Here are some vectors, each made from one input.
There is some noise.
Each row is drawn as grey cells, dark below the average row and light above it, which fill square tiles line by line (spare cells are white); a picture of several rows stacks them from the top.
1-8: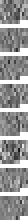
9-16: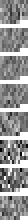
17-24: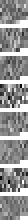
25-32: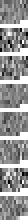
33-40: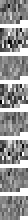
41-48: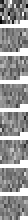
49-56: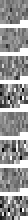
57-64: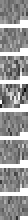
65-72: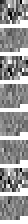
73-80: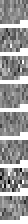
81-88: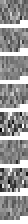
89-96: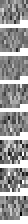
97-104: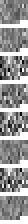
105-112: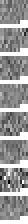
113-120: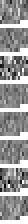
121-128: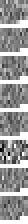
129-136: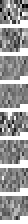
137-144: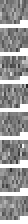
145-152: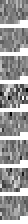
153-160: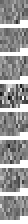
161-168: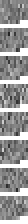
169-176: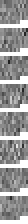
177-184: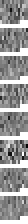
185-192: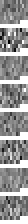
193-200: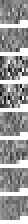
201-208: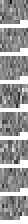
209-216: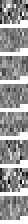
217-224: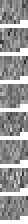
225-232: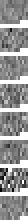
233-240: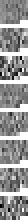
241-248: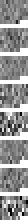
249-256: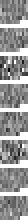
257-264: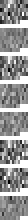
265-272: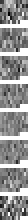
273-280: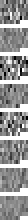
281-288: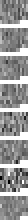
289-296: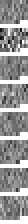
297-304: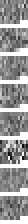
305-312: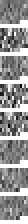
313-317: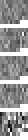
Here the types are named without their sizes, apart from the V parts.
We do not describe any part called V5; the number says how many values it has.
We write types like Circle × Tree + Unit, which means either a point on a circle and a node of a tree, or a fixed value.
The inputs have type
(Bool × Bool × Bool × Bool × Bool + Unit) × V5 × V5 + Label × Tree.
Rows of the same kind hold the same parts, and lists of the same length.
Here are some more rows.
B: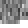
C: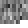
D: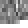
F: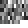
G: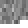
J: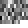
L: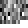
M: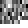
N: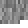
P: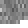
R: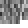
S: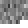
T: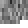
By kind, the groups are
B, C, G, N, P, R, S, T
D
F, J, L, M

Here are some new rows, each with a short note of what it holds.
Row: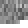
two values of V5
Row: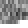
two values of V5
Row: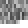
two values of V5
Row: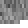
five true/false values and two values of V5
